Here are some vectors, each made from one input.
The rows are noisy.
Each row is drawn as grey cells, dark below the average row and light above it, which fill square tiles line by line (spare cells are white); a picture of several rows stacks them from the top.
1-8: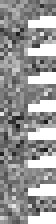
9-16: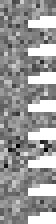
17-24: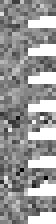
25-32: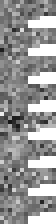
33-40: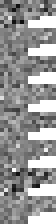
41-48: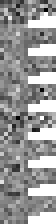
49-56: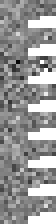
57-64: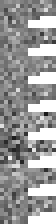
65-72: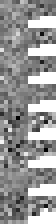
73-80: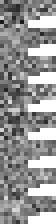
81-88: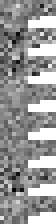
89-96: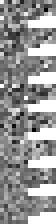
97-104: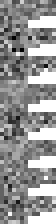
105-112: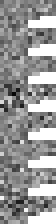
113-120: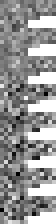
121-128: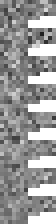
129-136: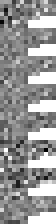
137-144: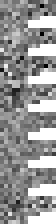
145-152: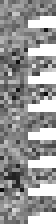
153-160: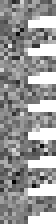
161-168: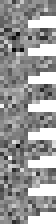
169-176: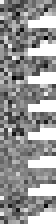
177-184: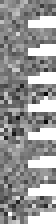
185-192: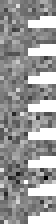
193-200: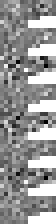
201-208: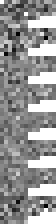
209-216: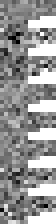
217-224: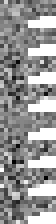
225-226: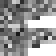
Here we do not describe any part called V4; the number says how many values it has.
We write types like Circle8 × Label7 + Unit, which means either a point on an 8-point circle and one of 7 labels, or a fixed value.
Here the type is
(Bool × Circle6 + Unit) × Line5 + Line8 × V4.
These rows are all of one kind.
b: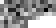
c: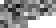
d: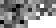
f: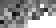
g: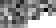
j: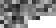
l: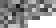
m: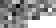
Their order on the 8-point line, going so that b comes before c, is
g, b, f, j, l, d, c, m.
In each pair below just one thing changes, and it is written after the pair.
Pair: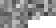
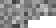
the true/false value
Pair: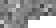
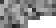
the place on the 5-point line
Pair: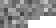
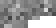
the true/false value
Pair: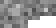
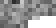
the true/false value
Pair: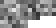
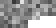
the true/false value
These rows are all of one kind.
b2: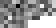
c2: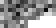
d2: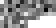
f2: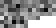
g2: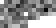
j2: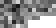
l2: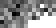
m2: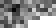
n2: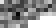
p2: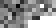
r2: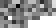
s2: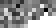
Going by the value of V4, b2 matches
p2 and r2.
